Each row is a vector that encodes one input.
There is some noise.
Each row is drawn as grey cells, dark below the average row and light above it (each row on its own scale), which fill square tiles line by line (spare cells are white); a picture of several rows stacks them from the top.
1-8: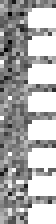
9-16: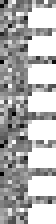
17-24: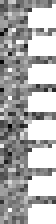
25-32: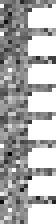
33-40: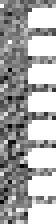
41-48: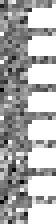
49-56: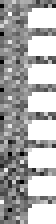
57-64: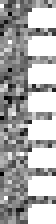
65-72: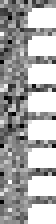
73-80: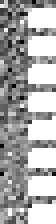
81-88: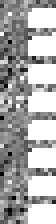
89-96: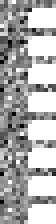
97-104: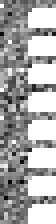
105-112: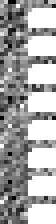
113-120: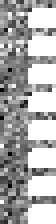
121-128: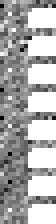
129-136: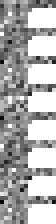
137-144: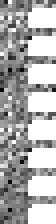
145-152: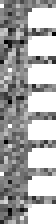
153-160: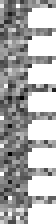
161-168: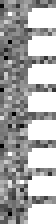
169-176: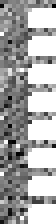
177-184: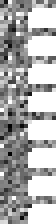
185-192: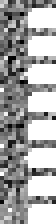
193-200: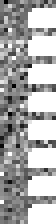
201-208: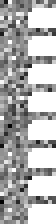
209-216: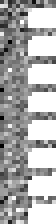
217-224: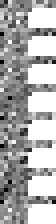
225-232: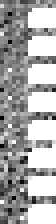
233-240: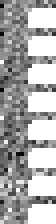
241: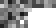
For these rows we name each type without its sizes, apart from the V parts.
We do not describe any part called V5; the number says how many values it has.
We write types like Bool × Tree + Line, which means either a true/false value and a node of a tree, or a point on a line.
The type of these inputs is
List(Bool × V5).
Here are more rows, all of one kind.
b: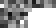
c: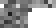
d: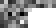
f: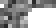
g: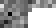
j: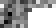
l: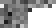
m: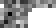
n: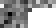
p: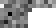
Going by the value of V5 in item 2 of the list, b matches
f and n.
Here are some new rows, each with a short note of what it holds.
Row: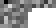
the empty list
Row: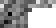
a list of two items
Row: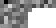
the empty list
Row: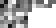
a list of one item
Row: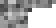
a list of one item
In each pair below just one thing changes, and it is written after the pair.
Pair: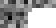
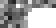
the value of V5 in item 1 of the list
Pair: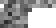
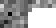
the value of V5 in item 1 of the list
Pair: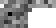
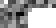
the true/false value in item 1 of the list
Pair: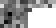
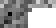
the true/false value in item 2 of the list
